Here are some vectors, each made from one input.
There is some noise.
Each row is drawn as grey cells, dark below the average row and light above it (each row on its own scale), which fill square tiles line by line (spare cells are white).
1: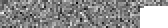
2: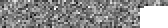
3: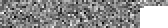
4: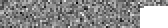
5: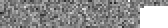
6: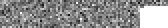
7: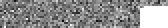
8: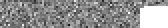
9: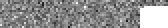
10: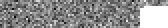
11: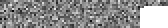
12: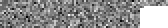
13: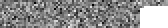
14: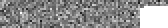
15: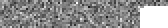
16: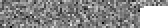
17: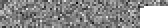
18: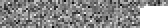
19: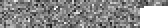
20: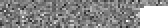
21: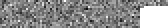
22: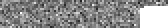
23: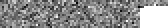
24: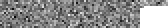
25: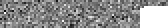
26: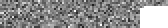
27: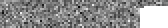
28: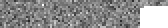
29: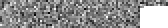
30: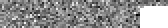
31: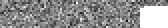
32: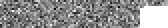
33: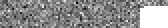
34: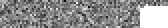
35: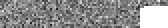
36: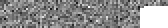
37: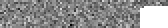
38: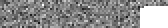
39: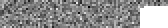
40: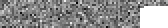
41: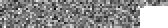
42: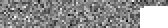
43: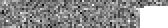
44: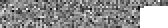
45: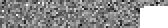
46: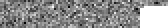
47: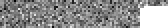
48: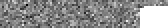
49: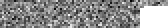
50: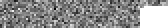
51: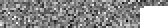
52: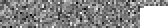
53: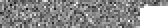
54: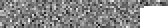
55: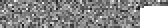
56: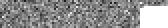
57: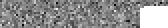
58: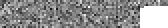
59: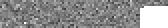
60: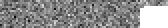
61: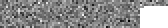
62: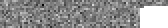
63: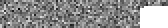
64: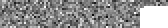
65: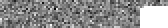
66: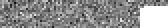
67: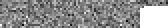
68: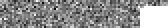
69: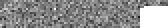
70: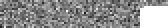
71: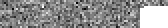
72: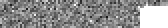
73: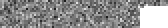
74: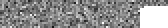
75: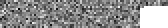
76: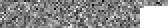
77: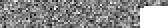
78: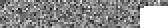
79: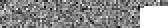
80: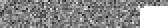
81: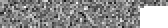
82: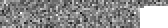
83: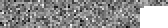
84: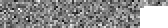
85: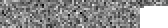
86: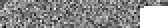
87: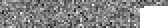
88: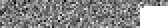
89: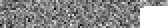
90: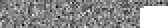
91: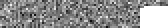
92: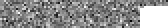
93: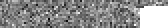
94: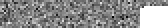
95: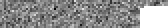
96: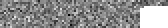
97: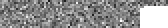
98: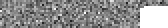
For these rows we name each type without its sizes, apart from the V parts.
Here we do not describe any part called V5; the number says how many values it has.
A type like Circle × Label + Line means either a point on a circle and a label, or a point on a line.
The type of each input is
(Bool × Bool × Bool × Bool + Unit) × Tree × V5.
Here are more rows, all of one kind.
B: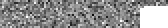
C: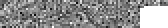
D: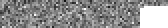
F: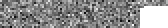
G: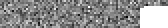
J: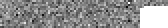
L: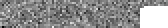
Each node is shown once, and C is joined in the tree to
D and L.
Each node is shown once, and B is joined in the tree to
G.
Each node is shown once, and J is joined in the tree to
F.
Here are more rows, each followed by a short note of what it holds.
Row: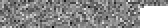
a node of a tree, four true/false values and a value of V5
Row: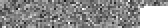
a node of a tree, four true/false values and a value of V5
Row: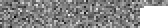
a node of a tree, four true/false values and a value of V5
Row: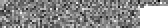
a node of a tree and a value of V5
